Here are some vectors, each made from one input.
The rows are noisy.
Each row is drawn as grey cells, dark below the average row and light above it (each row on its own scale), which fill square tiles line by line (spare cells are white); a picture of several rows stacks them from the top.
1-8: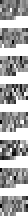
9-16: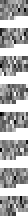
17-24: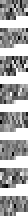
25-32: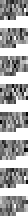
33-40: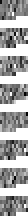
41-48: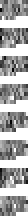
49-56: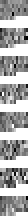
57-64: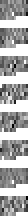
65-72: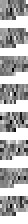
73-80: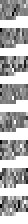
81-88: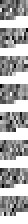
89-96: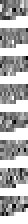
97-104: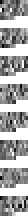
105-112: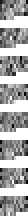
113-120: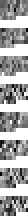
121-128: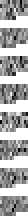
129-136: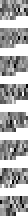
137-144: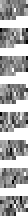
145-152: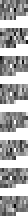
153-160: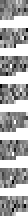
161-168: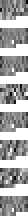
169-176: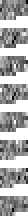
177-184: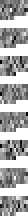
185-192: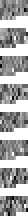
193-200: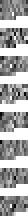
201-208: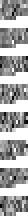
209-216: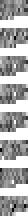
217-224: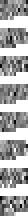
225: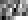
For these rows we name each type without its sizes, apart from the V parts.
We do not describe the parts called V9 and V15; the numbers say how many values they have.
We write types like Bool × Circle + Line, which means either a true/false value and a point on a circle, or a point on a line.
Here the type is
Line + (Tree + V9) × V15.
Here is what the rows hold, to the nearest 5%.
About 25% of them hold a point on a line. The rest hold a value of V15, together with either a node of a tree, or a value of V9.
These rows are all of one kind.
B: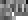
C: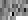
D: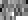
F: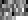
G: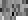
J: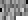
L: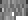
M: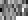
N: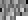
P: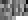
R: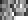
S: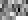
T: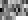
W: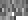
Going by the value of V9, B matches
D, M, S and T.
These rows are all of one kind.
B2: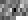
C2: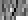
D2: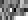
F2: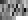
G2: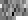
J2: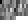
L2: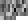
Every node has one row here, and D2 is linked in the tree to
F2 and J2.
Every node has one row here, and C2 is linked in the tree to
J2 and L2.
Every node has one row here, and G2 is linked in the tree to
B2.
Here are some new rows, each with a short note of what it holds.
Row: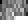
a value of V9 and a value of V15
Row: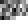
a node of a tree and a value of V15
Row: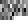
a node of a tree and a value of V15
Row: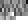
a value of V9 and a value of V15
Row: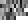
a point on a line
